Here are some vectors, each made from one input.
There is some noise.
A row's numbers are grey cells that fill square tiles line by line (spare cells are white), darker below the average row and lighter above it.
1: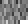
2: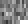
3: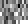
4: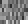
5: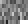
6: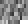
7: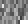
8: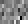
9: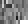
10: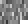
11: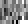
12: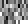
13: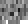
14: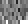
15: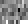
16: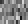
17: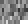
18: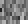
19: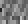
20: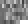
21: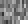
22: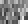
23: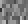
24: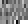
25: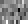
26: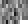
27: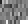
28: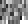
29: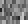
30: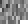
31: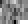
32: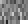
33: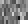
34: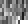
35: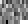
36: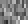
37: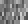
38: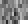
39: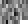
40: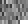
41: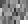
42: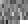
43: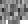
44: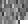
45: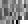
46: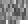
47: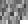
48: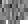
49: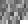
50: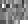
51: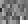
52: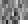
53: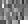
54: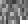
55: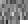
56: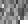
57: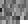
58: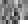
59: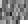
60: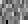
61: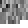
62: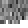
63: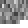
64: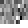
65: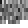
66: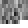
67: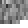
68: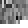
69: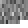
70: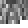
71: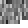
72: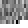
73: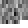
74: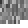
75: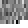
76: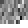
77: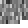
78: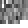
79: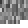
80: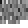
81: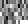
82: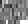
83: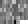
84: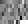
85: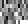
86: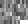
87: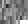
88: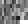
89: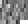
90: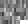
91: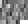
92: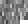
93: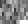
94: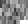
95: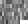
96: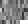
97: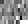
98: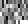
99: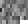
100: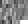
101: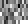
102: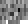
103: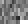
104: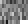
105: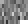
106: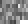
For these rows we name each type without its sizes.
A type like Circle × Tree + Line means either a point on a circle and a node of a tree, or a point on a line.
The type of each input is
List(Line).
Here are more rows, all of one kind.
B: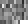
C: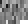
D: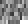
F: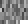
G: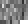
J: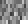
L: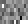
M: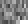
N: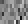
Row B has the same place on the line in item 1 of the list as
C and F.
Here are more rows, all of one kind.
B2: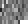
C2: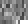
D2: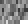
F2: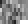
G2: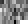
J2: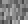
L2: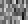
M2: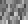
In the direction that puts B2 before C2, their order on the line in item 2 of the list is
B2, C2, J2, M2, F2, G2, D2, L2.
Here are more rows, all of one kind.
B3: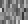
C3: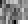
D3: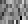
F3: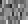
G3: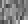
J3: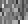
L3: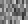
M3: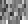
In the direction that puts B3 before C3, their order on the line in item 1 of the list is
D3, M3, J3, F3, G3, B3, L3, C3.
